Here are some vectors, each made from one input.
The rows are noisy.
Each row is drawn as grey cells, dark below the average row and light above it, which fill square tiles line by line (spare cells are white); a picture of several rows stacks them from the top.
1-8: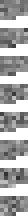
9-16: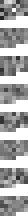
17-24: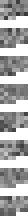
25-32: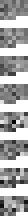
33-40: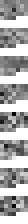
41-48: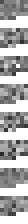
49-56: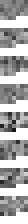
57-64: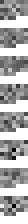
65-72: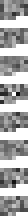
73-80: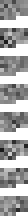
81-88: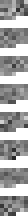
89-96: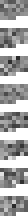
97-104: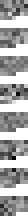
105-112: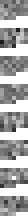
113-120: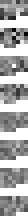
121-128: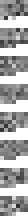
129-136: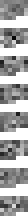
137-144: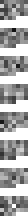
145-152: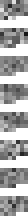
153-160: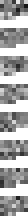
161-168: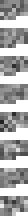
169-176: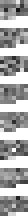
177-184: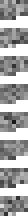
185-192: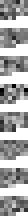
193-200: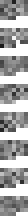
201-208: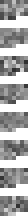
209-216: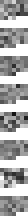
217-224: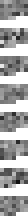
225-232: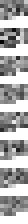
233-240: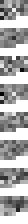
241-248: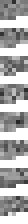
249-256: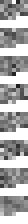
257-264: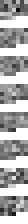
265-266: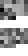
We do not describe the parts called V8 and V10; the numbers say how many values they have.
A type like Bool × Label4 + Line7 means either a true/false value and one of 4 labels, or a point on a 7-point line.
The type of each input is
(Line9 + V10) × V8 + List2(Line4 × Line5).
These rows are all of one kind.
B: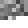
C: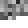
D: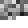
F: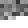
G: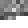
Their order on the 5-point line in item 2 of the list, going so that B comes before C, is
G, B, F, D, C.
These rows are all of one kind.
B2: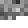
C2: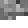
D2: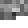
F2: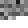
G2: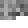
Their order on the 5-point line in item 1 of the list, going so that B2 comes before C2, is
F2, D2, B2, C2, G2.
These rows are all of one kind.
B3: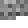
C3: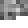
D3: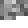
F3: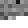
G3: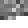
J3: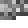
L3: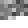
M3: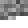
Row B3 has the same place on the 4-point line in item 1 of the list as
G3 and M3.
